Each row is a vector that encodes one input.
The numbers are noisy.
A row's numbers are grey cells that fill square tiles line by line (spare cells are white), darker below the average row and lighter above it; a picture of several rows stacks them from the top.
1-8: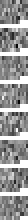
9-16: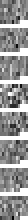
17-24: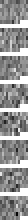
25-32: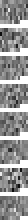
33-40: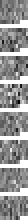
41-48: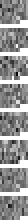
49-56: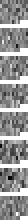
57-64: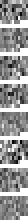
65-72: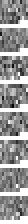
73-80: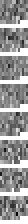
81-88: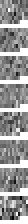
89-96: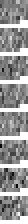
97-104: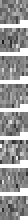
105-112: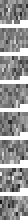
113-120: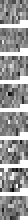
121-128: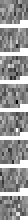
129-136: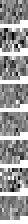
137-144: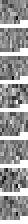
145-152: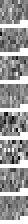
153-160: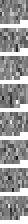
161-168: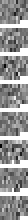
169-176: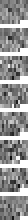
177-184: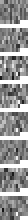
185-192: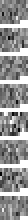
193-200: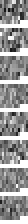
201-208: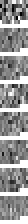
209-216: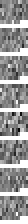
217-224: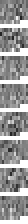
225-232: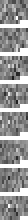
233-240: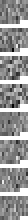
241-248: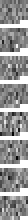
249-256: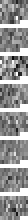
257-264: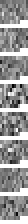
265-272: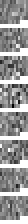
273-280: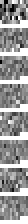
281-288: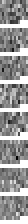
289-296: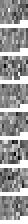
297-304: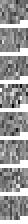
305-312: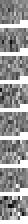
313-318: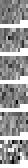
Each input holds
five true/false values, together with either a point on a 10-point line, or a point on an 11-point line.
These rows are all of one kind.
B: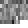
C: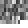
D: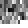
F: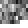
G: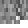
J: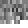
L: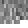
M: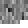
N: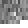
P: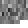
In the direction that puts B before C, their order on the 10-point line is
B, G, D, N, L, M, F, P, C, J.
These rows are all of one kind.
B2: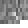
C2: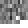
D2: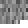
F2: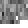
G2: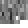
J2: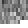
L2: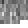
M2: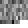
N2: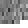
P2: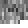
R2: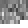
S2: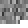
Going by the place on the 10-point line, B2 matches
C2, M2 and R2.
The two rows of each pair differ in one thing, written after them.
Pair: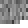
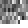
the place on the 10-point line
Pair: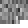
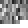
one of the five true/false values
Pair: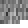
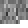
one of the five true/false values
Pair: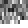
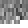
one of the five true/false values
